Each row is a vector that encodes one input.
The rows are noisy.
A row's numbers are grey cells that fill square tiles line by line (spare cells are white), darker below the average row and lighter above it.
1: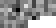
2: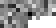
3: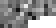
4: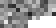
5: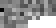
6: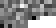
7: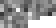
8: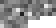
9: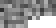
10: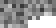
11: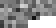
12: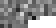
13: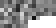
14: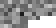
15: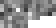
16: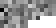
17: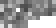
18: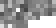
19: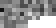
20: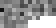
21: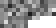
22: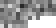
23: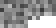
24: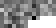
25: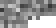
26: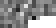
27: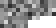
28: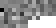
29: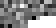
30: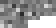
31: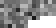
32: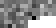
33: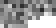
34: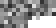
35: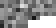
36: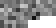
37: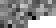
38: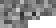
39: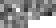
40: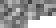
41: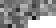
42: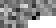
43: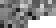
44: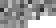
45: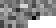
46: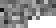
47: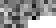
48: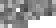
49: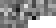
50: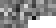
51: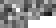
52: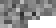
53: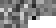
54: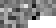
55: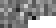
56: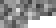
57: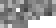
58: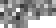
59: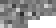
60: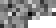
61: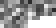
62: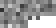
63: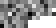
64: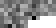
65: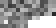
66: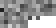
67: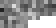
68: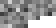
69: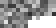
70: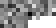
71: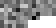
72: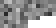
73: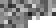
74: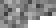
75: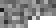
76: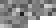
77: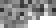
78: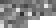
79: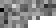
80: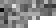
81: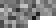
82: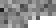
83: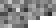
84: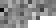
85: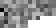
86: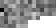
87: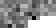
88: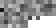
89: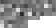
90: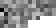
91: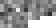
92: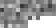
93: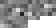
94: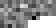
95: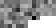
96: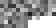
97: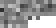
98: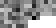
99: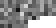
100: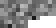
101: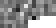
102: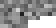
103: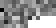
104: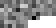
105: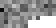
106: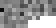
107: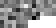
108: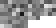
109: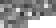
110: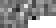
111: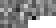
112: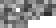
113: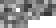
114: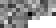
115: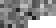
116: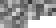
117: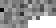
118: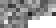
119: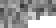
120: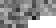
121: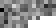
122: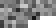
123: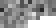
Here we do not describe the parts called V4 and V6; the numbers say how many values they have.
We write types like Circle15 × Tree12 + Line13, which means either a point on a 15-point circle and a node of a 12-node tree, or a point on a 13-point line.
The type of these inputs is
Bool × Circle5 + V4 × V6.
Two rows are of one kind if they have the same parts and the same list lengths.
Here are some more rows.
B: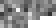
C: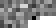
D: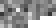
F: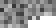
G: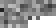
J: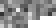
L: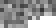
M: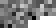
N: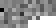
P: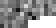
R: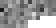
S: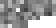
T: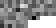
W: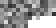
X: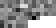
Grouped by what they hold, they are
B, D, F, G, J, L, N, R, S
C, M, P, T, W, X

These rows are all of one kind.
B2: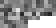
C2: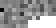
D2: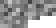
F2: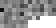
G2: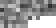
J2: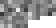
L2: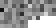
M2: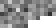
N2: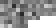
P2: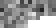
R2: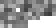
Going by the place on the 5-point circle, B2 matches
C2, F2 and L2.
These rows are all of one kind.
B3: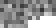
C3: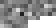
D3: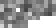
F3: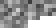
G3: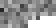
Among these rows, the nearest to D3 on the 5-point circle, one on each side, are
B3 and G3.
